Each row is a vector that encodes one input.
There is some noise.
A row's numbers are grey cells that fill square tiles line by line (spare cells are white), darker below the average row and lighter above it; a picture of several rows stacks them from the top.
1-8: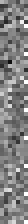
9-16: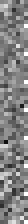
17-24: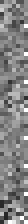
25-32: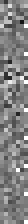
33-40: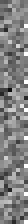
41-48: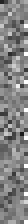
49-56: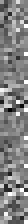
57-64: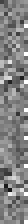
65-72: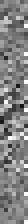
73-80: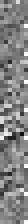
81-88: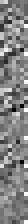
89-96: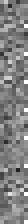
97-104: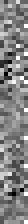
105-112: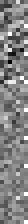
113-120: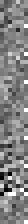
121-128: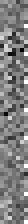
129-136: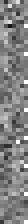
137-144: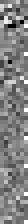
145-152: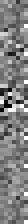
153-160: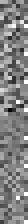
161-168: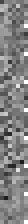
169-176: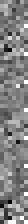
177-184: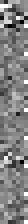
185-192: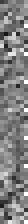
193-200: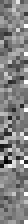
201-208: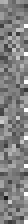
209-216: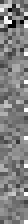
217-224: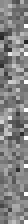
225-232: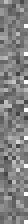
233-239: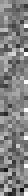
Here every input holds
one of 8 labels, together with either a point on a 17-point circle, or four true/false values.
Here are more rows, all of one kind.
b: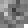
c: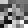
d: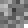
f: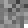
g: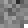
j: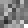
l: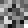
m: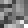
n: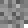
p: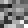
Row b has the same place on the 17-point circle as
g and p.
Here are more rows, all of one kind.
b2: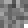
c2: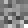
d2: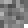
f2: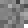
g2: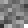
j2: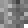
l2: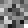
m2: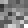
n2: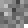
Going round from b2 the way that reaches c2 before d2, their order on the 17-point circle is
b2, g2, f2, n2, j2, c2, l2, d2, m2.
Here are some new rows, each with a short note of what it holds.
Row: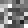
a point on a 17-point circle and one of 8 labels
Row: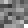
a point on a 17-point circle and one of 8 labels
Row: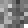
a point on a 17-point circle and one of 8 labels
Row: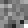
one of 8 labels and four true/false values
